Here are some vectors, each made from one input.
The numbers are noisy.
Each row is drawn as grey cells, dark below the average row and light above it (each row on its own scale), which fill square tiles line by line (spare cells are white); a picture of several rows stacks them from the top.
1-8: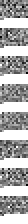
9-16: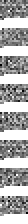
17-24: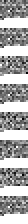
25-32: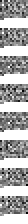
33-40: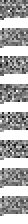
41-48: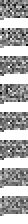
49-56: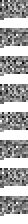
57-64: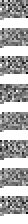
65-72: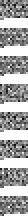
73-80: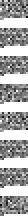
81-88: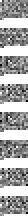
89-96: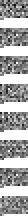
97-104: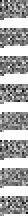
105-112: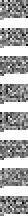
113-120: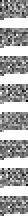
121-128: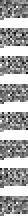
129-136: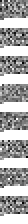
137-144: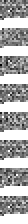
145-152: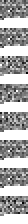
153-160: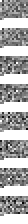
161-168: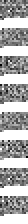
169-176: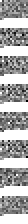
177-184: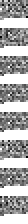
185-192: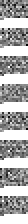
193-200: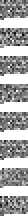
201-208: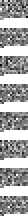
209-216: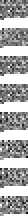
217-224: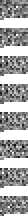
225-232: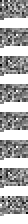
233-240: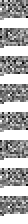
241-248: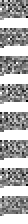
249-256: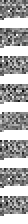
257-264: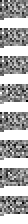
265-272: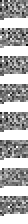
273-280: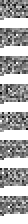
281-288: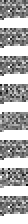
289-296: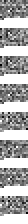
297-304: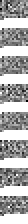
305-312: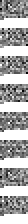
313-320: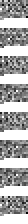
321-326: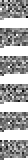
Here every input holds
a point on a 7-point line.
